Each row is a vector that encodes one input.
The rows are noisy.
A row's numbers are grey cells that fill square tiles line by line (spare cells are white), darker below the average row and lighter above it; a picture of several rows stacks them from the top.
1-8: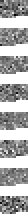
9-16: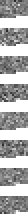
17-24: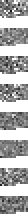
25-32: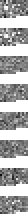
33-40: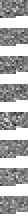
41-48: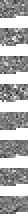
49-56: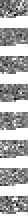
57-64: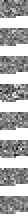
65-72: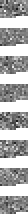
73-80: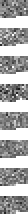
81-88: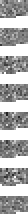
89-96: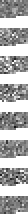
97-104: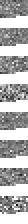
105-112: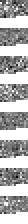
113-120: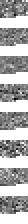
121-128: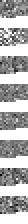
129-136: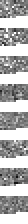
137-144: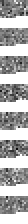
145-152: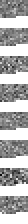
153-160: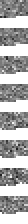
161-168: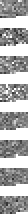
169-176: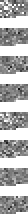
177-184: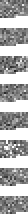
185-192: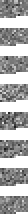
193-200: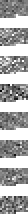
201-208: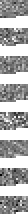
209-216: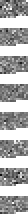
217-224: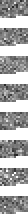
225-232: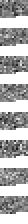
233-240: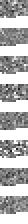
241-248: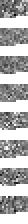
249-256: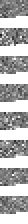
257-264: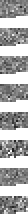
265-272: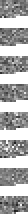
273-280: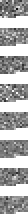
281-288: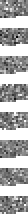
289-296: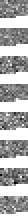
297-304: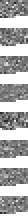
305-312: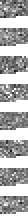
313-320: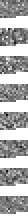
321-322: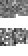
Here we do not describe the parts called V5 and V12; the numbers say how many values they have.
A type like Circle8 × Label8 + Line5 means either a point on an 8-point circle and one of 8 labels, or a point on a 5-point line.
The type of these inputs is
(Bool × Bool × Bool × V5 + Unit) × V12 + Tree7.
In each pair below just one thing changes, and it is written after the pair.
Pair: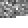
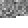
the value of V12
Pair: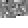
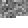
one of the three true/false values
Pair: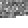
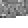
the value of V12
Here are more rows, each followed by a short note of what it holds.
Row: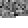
a node of a 7-node tree
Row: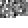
a node of a 7-node tree
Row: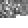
a value of V12
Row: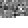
a node of a 7-node tree
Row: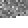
three true/false values, a value of V5 and a value of V12
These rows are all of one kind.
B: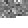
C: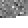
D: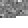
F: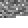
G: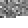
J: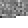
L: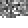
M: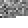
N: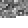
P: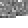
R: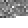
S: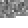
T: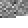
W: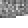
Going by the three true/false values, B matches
C, F, L and M.
